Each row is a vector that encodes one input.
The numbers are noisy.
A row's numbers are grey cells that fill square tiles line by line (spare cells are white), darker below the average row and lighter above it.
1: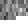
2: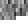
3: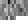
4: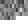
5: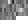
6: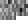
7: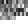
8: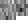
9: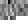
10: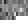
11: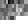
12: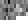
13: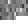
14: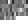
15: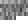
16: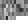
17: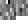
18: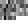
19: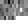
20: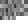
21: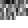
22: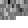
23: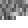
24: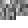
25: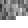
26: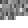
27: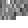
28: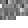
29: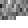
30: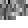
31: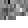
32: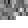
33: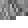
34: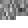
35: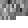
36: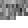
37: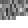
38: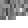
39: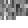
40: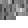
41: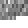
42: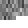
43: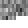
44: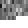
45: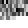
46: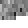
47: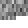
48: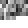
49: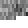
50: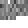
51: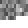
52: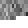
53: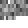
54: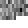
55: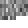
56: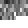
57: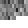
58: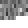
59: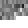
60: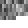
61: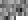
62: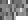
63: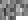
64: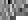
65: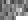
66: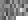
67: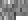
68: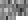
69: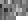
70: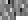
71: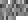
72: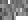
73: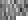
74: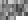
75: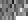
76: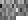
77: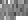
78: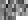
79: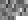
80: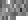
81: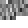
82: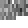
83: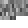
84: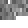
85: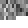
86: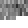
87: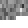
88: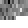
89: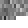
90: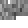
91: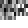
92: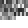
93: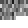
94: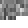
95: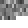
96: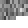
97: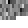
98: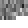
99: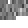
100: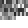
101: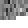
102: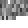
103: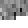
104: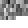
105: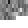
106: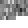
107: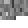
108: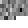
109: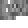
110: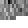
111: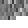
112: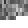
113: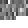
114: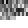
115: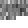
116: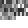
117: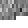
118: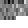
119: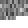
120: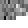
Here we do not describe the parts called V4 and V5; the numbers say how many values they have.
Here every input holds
either a point on a 6-point circle, a point on each of two 3-point lines, a true/false value, a value of V4 and a value of V5, or a fixed value.
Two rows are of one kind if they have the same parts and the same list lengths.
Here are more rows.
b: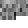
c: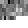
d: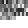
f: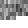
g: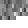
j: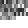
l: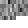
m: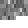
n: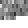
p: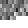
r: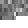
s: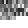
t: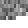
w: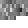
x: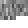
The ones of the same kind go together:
b, c, f, g, l, m, n, p, r, t, w, x
d, j, s

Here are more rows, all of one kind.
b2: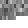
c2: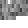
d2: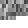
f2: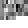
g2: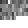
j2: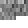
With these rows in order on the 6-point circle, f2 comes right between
c2 and j2.
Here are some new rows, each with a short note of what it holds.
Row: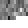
a point on a 6-point circle, a point on each of two 3-point lines, a true/false value, a value of V4 and a value of V5
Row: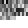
a fixed value
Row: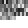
a fixed value
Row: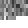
a point on a 6-point circle, a point on each of two 3-point lines, a true/false value, a value of V4 and a value of V5
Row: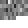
a point on a 6-point circle, a point on each of two 3-point lines, a true/false value, a value of V4 and a value of V5
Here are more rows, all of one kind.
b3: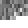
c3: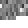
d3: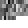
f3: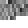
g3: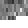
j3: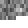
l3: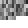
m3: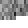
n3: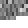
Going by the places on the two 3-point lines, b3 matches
f3, j3 and m3.
